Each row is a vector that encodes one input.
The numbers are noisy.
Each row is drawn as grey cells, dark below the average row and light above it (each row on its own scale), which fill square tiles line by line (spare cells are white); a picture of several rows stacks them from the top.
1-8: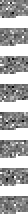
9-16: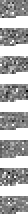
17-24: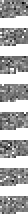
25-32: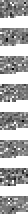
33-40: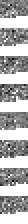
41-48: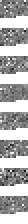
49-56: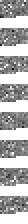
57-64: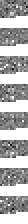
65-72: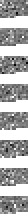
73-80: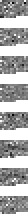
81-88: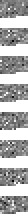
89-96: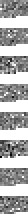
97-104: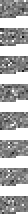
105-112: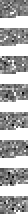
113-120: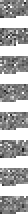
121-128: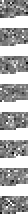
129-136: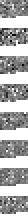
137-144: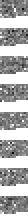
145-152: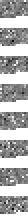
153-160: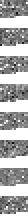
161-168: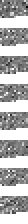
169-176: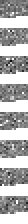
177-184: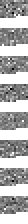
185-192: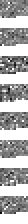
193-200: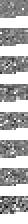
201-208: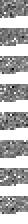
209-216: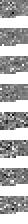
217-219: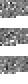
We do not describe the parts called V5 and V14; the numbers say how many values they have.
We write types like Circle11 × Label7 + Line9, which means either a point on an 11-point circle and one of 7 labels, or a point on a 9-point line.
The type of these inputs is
(Bool × Bool × Bool + V14) × V5 + List2(Line4).
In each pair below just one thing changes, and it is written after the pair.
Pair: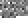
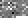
the place on the 4-point line in item 1 of the list
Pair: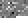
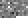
the place on the 4-point line in item 1 of the list
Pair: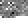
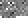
the place on the 4-point line in item 1 of the list
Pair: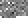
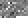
the place on the 4-point line in item 2 of the list
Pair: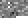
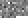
the place on the 4-point line in item 1 of the list
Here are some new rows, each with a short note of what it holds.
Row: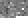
a value of V5 and a value of V14
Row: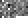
three true/false values and a value of V5
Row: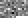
a list of one item
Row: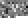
a value of V5 and a value of V14
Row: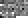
a value of V5 and a value of V14
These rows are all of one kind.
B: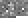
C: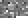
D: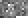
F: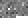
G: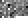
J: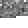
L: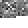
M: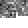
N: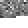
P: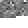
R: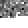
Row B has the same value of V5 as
C and D.
